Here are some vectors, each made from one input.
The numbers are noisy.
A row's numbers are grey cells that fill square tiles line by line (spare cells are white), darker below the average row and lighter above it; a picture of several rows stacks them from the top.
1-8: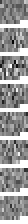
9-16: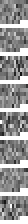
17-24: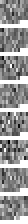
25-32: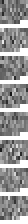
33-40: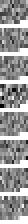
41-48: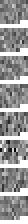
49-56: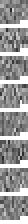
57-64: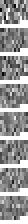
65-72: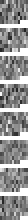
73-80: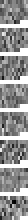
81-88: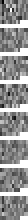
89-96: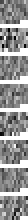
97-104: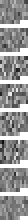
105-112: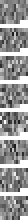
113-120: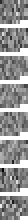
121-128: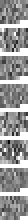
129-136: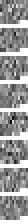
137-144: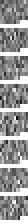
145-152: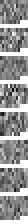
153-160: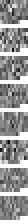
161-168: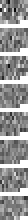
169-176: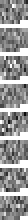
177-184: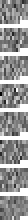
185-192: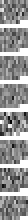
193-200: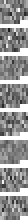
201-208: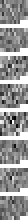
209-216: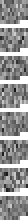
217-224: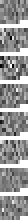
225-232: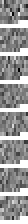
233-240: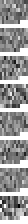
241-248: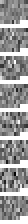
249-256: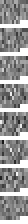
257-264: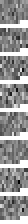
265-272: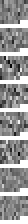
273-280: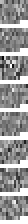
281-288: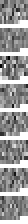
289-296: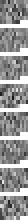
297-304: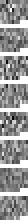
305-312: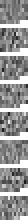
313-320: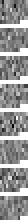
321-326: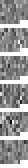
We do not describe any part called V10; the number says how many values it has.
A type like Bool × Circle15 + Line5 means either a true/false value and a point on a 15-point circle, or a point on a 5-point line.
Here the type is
List2(Bool × V10).
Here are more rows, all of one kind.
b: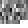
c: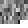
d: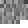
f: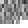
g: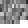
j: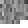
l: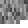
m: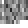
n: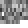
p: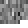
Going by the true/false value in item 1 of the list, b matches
c and p.
